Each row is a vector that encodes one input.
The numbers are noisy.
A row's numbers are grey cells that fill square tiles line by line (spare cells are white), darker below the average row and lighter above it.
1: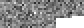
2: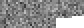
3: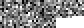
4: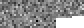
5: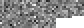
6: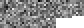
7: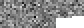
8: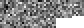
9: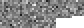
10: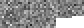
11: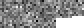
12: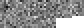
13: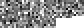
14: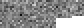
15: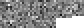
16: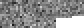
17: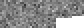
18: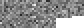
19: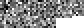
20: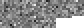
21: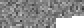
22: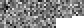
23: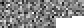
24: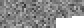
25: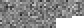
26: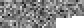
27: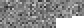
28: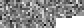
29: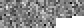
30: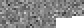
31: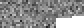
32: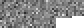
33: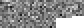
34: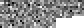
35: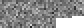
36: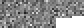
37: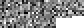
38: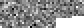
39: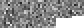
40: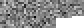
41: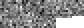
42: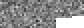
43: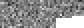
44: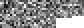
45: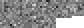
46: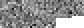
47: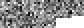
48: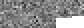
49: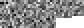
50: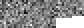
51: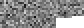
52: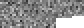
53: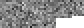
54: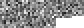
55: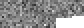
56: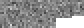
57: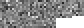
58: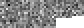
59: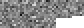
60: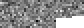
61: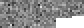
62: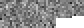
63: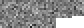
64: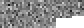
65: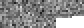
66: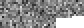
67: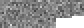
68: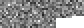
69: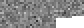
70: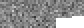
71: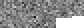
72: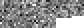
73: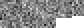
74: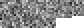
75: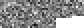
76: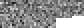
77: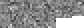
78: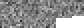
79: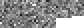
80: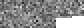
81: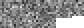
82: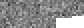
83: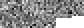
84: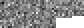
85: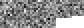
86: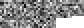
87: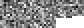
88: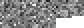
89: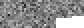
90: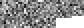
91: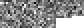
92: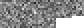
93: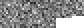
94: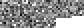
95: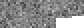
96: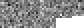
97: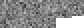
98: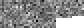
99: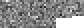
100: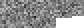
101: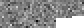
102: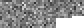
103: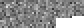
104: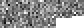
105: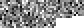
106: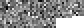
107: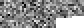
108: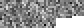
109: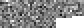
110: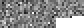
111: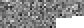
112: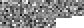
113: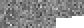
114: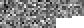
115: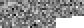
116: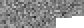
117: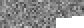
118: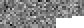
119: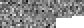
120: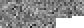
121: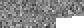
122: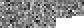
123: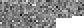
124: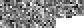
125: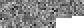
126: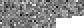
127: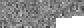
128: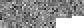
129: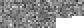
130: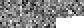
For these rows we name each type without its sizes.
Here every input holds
either a point on a circle, or a point on a line, or three true/false values.
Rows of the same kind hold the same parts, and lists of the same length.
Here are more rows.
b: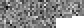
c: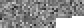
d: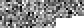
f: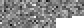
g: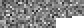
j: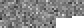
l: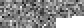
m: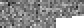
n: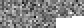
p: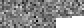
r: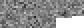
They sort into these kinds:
b, f
c, d, g, j
l, m, n, p, r

